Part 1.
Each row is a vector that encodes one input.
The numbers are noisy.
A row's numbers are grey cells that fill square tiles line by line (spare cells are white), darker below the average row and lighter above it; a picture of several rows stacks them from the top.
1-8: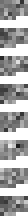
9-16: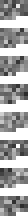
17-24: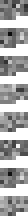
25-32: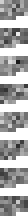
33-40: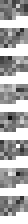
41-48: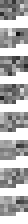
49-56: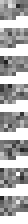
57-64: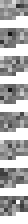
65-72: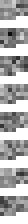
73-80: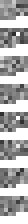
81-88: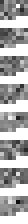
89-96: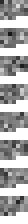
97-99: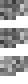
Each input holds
either a point on an 11-point line, or three true/false values.
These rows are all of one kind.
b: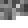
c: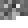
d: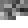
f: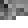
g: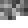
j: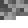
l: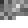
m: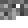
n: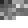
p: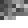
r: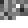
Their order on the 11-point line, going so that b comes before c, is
d, g, b, c, m, r, l, n, p, j, f.
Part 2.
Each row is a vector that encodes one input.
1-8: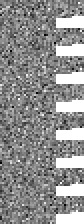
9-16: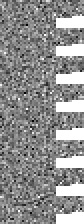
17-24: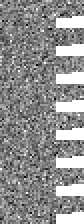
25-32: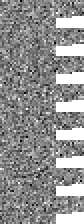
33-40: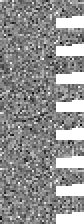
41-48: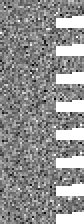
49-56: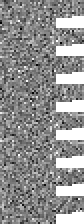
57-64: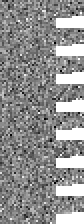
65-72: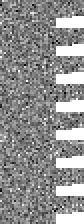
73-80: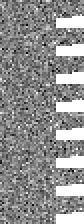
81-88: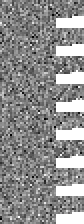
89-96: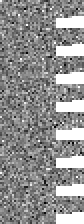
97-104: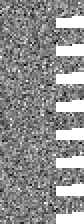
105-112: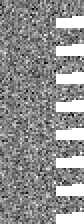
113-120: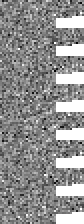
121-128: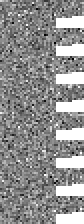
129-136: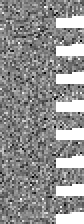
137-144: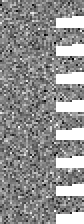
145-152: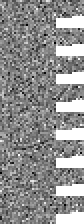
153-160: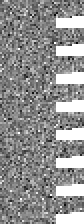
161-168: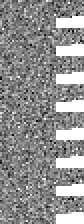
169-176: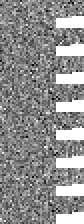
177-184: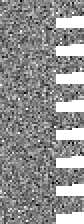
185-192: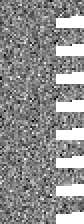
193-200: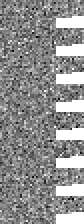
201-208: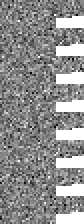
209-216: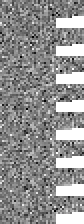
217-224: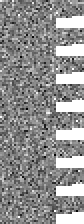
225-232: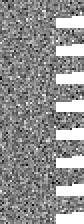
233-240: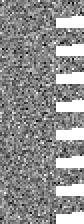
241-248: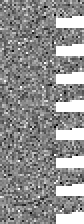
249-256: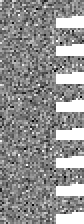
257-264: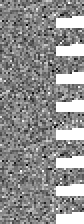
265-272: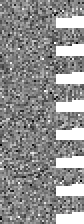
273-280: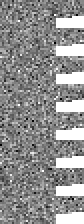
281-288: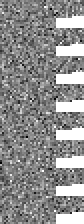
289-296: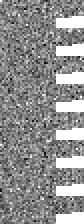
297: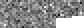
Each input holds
one of 5 labels and one of 8 labels.
